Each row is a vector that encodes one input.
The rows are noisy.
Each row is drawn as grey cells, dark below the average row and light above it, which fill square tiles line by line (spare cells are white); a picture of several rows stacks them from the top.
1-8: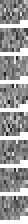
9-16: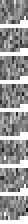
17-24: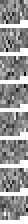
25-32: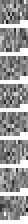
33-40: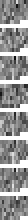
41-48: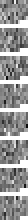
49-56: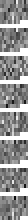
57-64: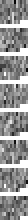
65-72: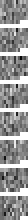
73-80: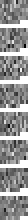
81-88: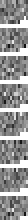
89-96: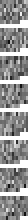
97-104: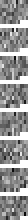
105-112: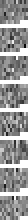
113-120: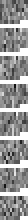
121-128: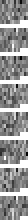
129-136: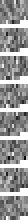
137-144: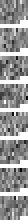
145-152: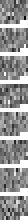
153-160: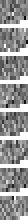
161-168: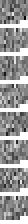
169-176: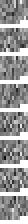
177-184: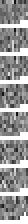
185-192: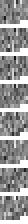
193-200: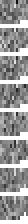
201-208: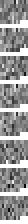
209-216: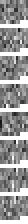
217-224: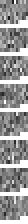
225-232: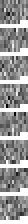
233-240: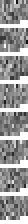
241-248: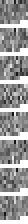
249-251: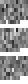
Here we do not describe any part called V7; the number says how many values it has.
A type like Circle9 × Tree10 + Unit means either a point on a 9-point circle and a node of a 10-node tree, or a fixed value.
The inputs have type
Circle16 × (Line5 + V7).
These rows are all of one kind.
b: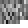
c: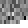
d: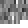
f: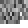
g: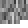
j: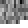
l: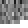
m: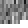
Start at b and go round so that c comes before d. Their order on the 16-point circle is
b, j, f, c, g, d, m, l.
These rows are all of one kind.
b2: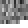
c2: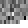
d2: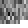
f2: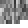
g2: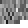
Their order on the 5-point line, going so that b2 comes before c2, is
d2, g2, f2, b2, c2.
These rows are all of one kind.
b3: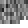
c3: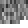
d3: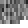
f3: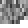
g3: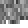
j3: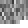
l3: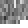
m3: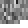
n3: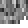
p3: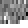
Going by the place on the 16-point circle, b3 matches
c3 and d3.
